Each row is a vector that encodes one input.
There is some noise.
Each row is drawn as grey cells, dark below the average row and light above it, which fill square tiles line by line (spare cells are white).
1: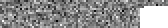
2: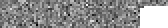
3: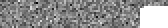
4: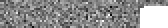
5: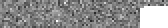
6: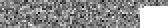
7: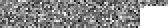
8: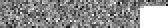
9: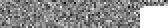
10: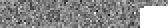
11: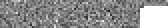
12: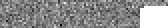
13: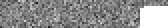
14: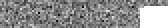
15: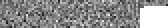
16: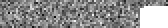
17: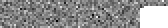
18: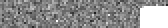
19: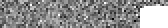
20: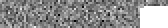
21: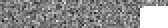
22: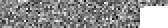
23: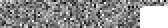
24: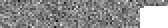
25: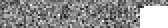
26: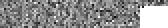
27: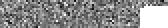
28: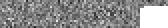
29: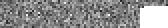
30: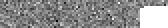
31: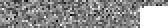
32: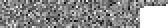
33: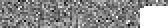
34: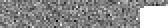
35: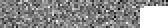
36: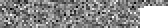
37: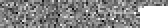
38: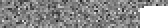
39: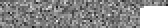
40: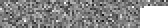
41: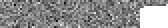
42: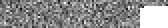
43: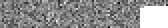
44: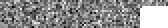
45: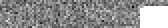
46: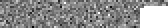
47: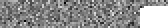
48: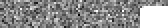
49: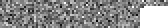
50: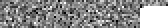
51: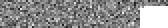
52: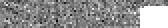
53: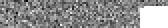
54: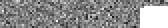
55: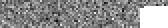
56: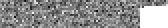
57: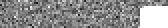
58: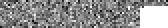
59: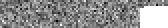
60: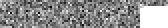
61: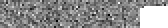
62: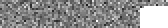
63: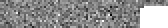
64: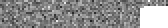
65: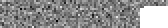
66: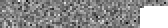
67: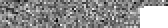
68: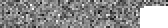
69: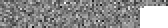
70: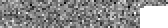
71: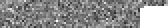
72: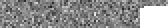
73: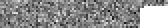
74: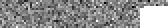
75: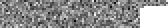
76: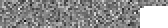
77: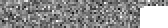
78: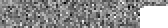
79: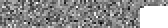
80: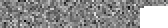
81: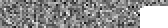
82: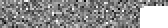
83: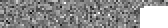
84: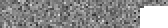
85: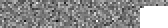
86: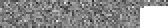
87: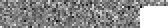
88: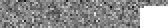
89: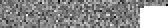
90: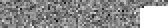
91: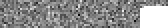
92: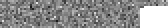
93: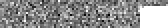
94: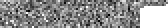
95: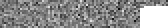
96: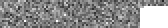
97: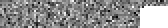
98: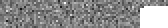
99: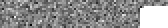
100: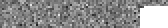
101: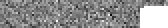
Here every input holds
a point on a 7-point line, together with either a point on each of two 6-point lines, or a point on a 7-point line.
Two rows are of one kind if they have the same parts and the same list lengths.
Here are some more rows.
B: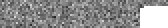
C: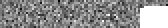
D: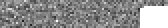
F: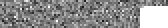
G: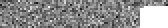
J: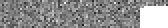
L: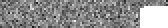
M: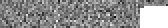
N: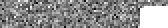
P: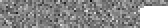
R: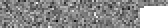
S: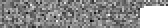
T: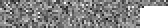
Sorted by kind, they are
B, C, D, F, G, J, L, M, N, S, T
P, R

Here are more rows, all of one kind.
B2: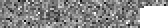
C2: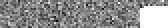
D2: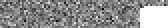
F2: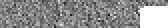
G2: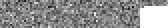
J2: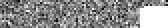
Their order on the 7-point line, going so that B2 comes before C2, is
G2, B2, D2, C2, F2, J2.
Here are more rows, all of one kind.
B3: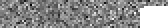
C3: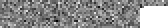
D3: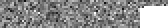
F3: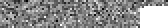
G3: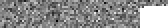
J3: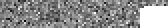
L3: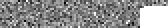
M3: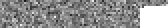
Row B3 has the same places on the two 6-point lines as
D3 and L3.
